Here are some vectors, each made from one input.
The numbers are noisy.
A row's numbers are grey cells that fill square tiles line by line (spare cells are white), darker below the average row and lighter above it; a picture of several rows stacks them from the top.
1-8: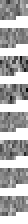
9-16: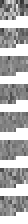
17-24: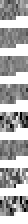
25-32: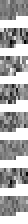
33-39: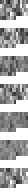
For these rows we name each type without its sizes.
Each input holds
a point on a line and a true/false value.
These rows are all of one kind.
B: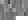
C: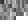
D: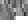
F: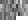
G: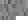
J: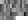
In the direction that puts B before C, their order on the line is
J, B, C, G, F, D.
